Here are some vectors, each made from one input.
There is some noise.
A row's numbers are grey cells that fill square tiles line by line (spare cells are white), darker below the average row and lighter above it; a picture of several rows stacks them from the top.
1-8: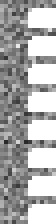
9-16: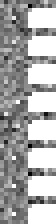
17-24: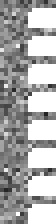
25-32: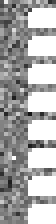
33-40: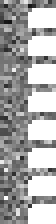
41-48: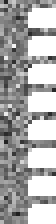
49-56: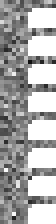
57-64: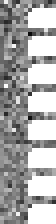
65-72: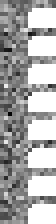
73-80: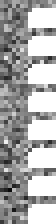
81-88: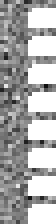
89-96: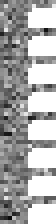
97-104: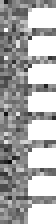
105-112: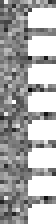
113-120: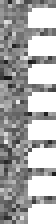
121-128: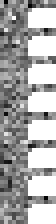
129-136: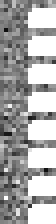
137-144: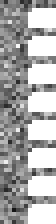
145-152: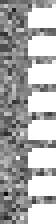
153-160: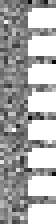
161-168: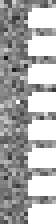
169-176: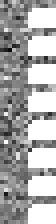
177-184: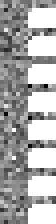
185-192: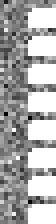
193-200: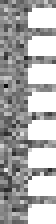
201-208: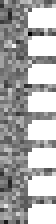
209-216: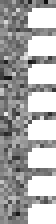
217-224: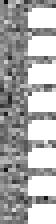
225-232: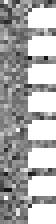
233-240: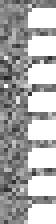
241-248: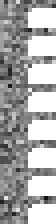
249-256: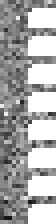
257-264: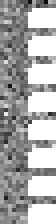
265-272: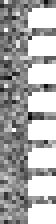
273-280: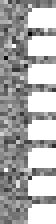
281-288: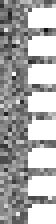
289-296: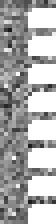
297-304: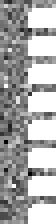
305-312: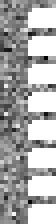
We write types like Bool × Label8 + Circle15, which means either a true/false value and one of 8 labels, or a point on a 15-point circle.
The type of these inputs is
(Bool × Label9 × Label9 × Label9 + Unit) × Label9.
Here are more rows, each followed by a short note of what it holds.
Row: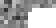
four labels (each one of 9) and a true/false value
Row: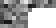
one of 9 labels
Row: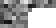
one of 9 labels
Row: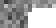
four labels (each one of 9) and a true/false value
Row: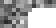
one of 9 labels
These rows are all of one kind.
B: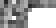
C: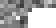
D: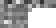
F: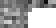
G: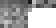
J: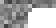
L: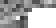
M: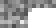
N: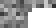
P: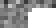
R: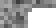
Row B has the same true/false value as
D, J and P.
